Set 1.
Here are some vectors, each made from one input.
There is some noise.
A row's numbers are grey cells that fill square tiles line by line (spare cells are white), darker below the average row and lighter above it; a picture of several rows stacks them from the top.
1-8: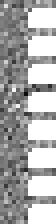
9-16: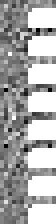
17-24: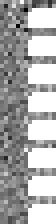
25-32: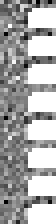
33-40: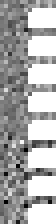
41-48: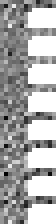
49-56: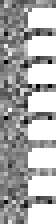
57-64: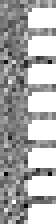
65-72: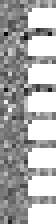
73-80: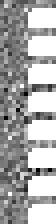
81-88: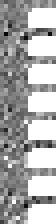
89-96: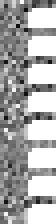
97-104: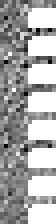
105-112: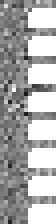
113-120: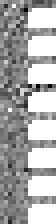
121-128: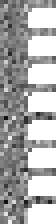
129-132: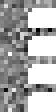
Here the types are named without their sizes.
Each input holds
either four true/false values, or a list of points on a line.
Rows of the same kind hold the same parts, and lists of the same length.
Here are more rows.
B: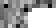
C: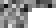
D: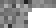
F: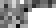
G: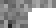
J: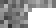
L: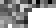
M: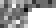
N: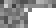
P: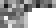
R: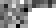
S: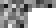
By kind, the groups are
B, C, P, S
D, G, J, N
F, M, R
L

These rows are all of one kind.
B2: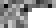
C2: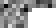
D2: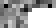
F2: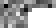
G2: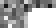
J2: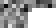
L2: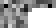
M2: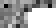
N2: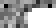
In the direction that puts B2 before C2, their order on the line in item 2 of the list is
D2, B2, N2, F2, M2, C2, J2, L2, G2.
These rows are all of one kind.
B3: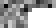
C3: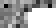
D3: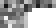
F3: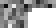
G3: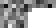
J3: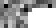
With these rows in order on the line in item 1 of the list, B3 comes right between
G3 and J3.
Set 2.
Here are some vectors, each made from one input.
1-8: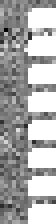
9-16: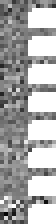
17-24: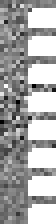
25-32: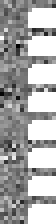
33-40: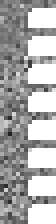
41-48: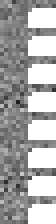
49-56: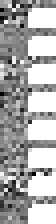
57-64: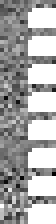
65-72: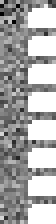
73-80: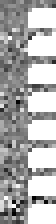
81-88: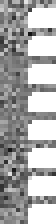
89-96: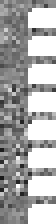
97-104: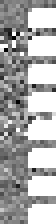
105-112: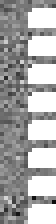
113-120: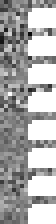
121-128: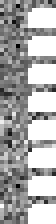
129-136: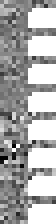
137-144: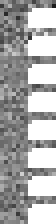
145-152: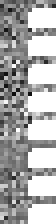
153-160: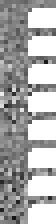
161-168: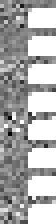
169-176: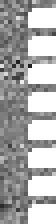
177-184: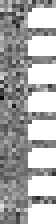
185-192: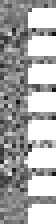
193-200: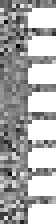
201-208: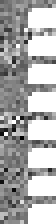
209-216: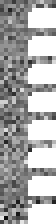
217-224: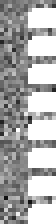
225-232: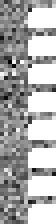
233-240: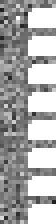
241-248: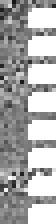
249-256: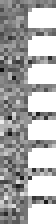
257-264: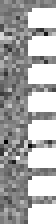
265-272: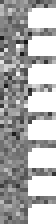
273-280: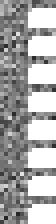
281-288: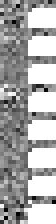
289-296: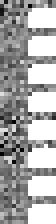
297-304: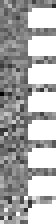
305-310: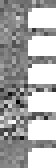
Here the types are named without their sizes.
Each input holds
either a point on a line, or a node of each of two trees.
